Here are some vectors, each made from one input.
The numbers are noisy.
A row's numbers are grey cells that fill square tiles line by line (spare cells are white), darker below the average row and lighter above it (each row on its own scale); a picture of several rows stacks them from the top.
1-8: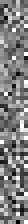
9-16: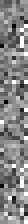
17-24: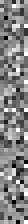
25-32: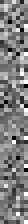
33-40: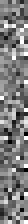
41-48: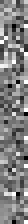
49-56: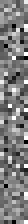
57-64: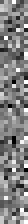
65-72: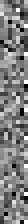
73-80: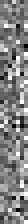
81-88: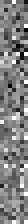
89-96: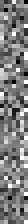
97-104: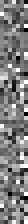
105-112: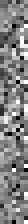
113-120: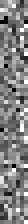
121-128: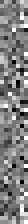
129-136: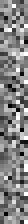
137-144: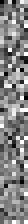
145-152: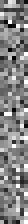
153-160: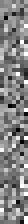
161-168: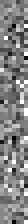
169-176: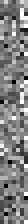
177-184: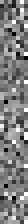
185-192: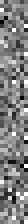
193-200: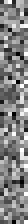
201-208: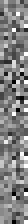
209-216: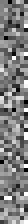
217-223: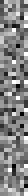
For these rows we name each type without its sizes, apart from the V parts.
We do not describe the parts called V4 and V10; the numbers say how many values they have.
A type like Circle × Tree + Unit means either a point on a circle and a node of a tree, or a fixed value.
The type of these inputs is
Circle + Line × (Line + V10) × V4.
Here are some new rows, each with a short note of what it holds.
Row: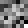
a point on each of two lines and a value of V4
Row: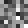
a point on a line, a value of V4 and a value of V10
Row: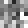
a point on a circle
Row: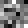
a point on each of two lines and a value of V4
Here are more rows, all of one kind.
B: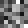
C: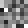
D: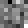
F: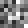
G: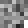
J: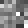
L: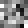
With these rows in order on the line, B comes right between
D and J.
